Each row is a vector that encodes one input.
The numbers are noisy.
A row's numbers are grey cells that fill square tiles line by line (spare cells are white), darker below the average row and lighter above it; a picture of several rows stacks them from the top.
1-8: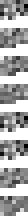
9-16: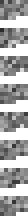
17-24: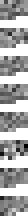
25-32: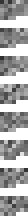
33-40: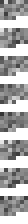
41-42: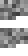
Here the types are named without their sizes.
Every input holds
a list of points on a line.
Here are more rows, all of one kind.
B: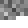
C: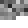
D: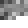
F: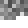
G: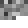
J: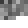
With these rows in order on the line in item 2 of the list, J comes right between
F and G.
